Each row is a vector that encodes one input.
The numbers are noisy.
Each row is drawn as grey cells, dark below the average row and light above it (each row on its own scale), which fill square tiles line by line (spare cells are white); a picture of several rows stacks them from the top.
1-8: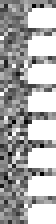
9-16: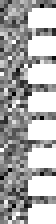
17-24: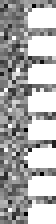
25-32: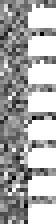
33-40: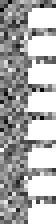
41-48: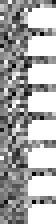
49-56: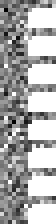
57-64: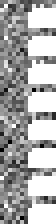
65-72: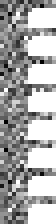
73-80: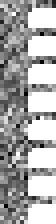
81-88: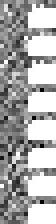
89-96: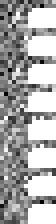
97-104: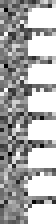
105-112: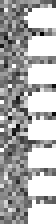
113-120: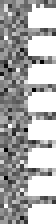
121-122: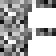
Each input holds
a list of up to two points on a 6-point circle.
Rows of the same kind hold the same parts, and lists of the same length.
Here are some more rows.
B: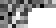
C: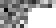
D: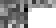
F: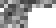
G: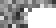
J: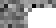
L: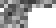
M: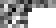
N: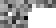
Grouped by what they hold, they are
B, C, F, L, M
D
G, J, N

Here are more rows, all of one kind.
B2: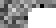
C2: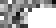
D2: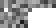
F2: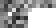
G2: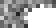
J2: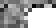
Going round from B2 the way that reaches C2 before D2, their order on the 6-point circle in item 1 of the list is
B2, F2, C2, G2, D2, J2.
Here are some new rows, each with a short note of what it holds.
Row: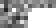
a list of two items
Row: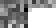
the empty list
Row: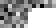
a list of one item
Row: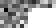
a list of one item
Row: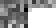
the empty list
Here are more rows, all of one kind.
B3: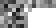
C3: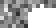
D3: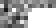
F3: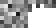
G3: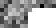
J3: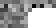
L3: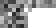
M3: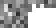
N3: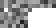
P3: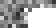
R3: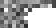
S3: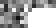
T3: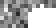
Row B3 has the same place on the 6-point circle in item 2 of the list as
C3, L3, N3 and T3.
